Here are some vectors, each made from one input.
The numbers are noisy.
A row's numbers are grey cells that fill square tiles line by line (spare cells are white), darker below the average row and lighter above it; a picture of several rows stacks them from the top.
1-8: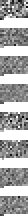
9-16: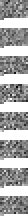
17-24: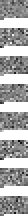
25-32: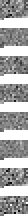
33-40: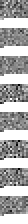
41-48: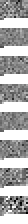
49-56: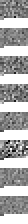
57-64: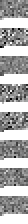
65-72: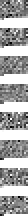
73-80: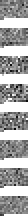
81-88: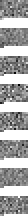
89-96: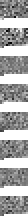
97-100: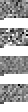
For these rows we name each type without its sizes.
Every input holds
either a label and a true/false value, or a list of points on a line.
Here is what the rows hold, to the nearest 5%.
About 30% of them hold a label and a true/false value. The rest are lists of points on a line.
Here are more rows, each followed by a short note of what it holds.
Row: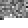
a list of one item
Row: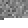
a list of one item
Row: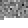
a list of two items
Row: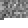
a list of two items
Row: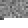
a list of one item
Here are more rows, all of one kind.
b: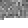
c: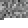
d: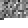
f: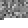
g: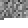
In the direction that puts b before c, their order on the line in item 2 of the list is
b, g, c, d, f.
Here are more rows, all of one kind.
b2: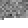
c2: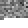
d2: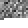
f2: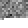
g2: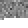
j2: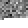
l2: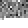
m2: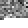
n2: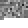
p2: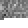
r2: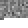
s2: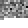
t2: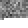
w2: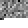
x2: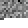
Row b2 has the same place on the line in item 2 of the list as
f2, p2, s2 and w2.
